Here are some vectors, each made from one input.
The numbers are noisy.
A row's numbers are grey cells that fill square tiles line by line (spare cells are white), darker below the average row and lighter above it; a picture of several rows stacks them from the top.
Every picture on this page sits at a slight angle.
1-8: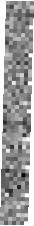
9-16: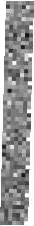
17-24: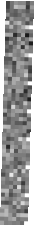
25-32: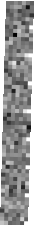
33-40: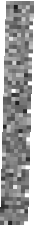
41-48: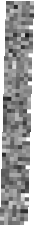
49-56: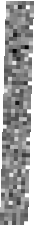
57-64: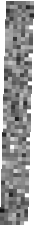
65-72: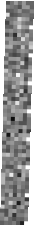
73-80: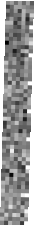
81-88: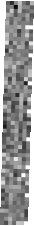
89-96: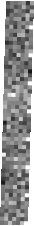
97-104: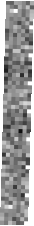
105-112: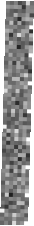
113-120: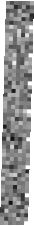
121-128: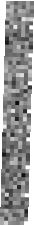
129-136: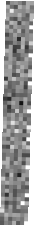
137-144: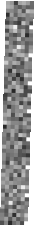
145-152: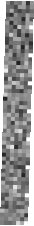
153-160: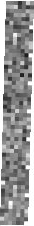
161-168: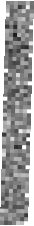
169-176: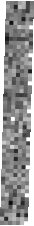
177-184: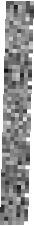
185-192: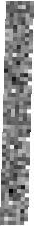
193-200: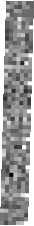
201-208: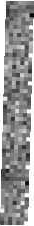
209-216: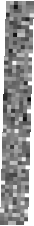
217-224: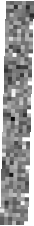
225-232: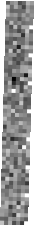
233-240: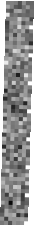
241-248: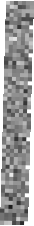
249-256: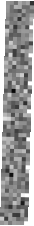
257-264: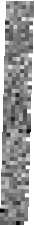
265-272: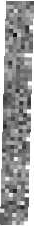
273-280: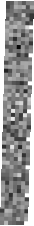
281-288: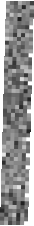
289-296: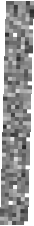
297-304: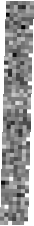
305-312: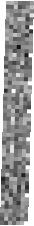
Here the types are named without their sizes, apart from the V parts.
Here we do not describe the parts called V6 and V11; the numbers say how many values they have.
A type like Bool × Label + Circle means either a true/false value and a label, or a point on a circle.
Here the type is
(Bool × Circle + V6) × (Line + V11).
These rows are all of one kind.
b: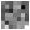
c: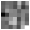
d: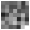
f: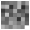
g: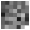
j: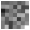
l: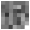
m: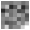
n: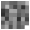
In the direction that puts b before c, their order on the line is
g, d, b, l, j, m, f, c, n.
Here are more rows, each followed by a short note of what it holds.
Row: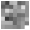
a value of V6 and a value of V11
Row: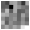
a point on a line and a value of V6
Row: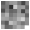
a point on a line and a value of V6
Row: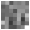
a value of V6 and a value of V11
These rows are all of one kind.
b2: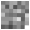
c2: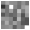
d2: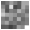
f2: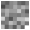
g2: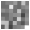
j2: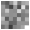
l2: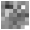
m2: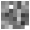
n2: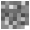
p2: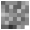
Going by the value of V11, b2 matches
d2, g2, j2 and p2.
